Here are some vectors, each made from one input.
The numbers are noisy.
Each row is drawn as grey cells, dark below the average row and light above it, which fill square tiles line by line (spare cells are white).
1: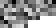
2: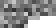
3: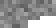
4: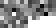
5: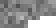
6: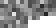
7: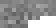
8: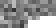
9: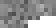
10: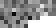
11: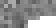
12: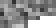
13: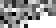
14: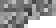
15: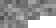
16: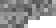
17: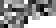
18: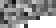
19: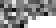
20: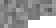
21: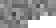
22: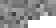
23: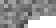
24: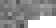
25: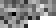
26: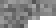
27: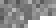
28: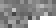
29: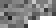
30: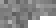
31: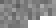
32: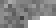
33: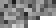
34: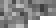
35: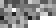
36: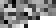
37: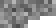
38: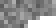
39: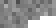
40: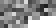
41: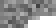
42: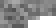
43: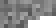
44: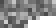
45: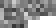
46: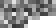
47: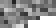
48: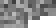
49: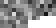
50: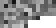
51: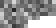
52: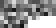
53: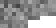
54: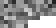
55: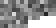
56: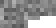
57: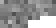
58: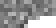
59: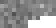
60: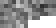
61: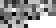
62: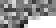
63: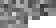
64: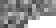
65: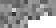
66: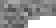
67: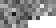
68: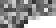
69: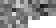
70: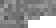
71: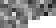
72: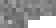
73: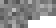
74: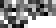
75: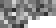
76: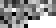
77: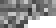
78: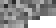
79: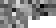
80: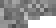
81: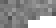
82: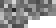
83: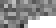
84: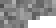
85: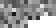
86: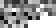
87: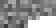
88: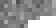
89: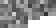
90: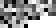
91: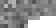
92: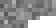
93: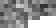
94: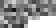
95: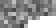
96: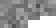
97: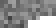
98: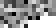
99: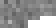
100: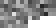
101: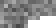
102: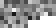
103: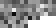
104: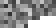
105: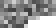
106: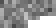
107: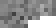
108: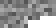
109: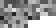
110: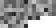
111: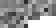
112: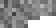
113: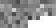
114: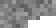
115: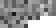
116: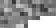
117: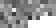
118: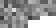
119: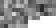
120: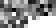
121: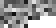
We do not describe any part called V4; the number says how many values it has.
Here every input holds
either a point on a 5-point line, or a point on a 6-point line, a true/false value and a value of V4.
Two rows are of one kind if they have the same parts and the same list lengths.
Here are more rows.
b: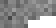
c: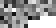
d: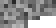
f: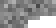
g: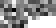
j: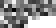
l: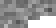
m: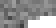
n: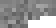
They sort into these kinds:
b, c, f, g, j, l, m, n
d

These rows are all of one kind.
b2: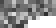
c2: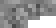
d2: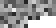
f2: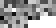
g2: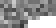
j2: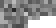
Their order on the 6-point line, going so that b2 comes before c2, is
b2, f2, g2, d2, j2, c2.
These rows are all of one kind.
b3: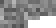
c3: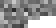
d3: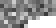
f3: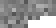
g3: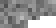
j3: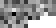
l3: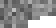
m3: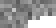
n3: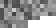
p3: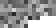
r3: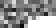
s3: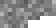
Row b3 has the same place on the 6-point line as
f3, m3 and p3.
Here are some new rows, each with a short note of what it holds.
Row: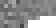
a point on a 6-point line, a true/false value and a value of V4
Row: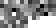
a point on a 5-point line
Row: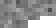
a point on a 6-point line, a true/false value and a value of V4
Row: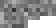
a point on a 6-point line, a true/false value and a value of V4
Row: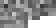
a point on a 5-point line
